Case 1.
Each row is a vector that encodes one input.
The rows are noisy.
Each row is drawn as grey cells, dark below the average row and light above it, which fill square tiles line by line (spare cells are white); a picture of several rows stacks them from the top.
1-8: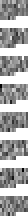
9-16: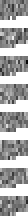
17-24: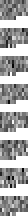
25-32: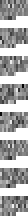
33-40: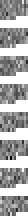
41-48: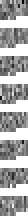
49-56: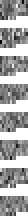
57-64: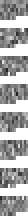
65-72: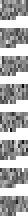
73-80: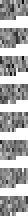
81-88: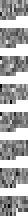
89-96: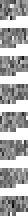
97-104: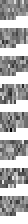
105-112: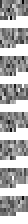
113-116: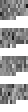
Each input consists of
a point on a 3-point line and a point on a 6-point line, together with either one of 7 labels, or a node of a 12-node tree.
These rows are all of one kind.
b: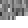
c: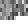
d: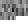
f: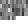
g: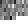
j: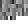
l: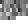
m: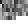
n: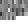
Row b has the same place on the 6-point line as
d and l.
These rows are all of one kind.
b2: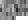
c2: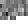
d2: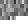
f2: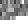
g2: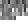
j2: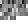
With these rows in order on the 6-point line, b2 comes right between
f2 and g2.
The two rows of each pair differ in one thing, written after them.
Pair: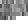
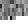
the node of the tree
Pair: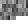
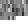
the place on the 3-point line
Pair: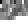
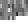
the node of the tree
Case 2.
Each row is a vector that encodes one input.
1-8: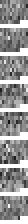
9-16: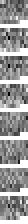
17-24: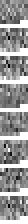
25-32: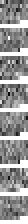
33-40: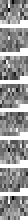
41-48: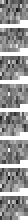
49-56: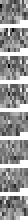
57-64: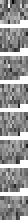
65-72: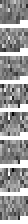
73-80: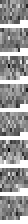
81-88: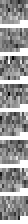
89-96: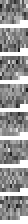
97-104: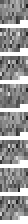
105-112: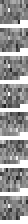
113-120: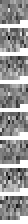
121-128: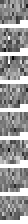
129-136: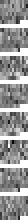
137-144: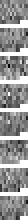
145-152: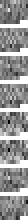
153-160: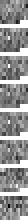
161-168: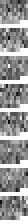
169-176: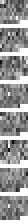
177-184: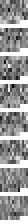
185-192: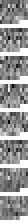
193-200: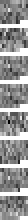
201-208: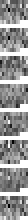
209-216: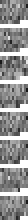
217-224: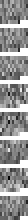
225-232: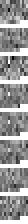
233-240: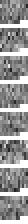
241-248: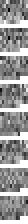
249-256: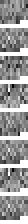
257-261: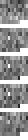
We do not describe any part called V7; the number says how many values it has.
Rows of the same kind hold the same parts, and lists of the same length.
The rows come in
2 kinds.
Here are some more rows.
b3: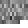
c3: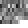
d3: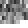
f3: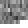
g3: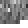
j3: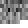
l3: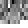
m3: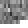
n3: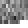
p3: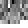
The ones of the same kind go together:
b3, f3, g3, m3, n3
c3, d3, j3, l3, p3

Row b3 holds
one of 5 labels and a true/false value.
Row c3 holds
a value of V7.
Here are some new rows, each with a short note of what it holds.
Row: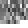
a value of V7
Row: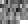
a value of V7
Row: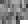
one of 5 labels and a true/false value
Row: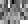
a value of V7
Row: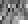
a value of V7
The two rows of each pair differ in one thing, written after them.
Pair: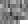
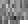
the true/false value
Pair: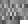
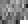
the label
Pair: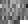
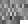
the label
